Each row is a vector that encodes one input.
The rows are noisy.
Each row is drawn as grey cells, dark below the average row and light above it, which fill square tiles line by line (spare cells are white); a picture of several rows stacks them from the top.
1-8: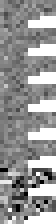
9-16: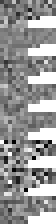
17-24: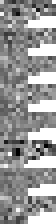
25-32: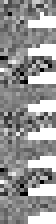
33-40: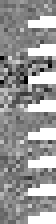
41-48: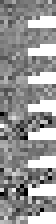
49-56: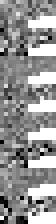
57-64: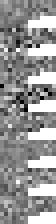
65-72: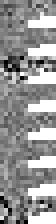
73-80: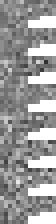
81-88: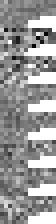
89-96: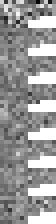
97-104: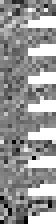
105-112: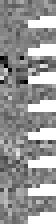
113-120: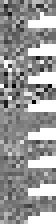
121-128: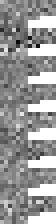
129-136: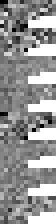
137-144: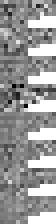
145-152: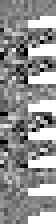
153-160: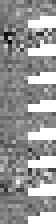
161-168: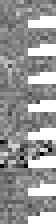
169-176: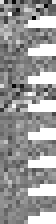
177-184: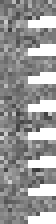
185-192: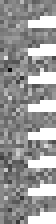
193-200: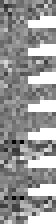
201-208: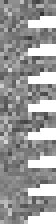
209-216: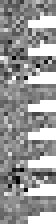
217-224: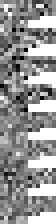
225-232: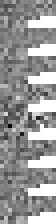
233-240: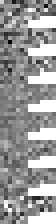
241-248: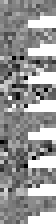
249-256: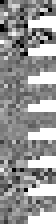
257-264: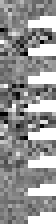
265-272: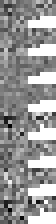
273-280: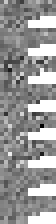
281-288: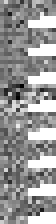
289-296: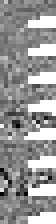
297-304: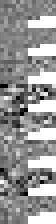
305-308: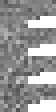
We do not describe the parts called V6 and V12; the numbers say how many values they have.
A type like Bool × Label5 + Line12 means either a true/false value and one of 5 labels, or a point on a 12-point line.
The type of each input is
Bool × V6 + Line15 + V12.
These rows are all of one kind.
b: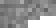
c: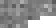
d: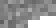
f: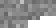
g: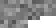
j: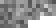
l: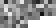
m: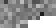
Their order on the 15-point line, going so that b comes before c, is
d, b, f, j, c, g, l, m.
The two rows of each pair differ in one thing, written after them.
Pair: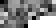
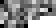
the value of V6
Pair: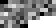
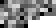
the value of V6
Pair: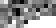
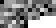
the true/false value
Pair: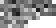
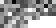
the value of V6
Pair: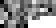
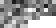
the true/false value
